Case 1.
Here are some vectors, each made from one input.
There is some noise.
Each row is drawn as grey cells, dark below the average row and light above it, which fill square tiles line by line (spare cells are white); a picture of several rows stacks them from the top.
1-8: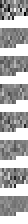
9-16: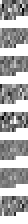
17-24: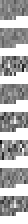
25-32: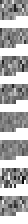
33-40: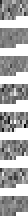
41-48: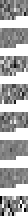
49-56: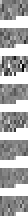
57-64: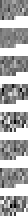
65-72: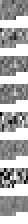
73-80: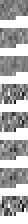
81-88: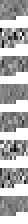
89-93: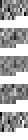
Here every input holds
a point on a 7-point line and a true/false value.
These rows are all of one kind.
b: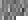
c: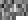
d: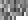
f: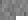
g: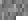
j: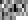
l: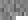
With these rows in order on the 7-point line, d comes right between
f and l.
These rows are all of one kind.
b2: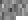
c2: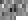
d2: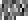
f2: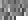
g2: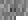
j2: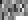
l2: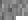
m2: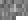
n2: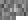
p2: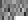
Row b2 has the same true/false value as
f2, l2 and m2.
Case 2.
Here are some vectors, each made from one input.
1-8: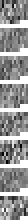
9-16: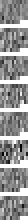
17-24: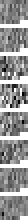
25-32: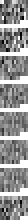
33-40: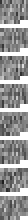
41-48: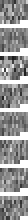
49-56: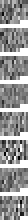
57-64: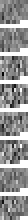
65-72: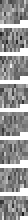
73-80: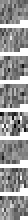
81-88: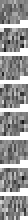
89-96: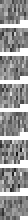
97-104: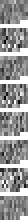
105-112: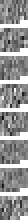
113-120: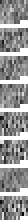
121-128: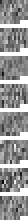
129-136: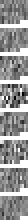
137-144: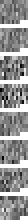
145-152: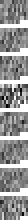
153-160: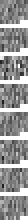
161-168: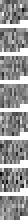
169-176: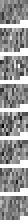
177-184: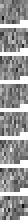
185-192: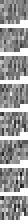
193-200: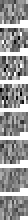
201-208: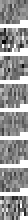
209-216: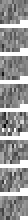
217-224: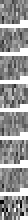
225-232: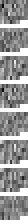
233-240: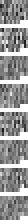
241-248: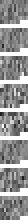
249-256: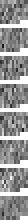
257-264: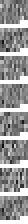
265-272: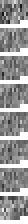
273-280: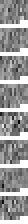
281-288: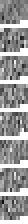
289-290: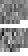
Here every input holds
either a point on a 14-point circle, or a fixed value, or a node of an 11-node tree.
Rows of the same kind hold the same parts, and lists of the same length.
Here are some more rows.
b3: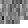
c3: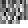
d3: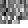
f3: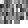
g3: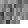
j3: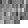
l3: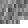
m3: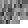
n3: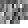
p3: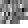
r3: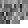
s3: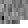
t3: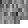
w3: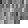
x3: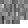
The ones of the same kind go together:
b3, g3, l3, m3, r3, s3, x3
c3, d3
f3, j3, n3, p3, t3, w3

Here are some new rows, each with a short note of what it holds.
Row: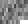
a point on a 14-point circle
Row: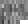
a point on a 14-point circle
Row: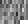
a node of an 11-node tree
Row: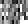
a point on a 14-point circle
